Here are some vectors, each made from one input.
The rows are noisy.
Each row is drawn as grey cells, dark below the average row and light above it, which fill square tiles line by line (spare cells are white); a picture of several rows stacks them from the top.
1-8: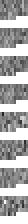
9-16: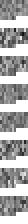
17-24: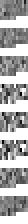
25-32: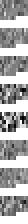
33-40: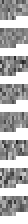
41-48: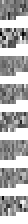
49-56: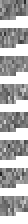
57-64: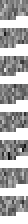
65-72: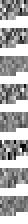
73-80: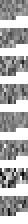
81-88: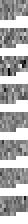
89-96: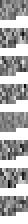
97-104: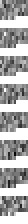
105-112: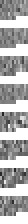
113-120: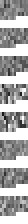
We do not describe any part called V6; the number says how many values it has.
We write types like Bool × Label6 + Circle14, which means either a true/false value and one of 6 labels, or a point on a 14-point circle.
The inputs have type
(Bool × Bool × Bool + V6) × (Circle8 + Unit).
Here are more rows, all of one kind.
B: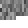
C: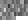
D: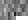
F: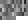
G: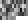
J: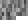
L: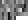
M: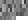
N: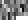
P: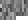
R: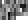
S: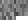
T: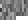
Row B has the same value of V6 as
P, S and T.
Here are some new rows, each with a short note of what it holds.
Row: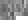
three true/false values
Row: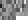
three true/false values
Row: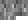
a point on an 8-point circle and three true/false values
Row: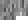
three true/false values
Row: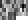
three true/false values
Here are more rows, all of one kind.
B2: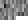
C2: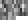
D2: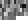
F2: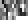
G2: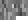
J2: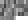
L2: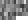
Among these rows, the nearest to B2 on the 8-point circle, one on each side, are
C2 and D2.
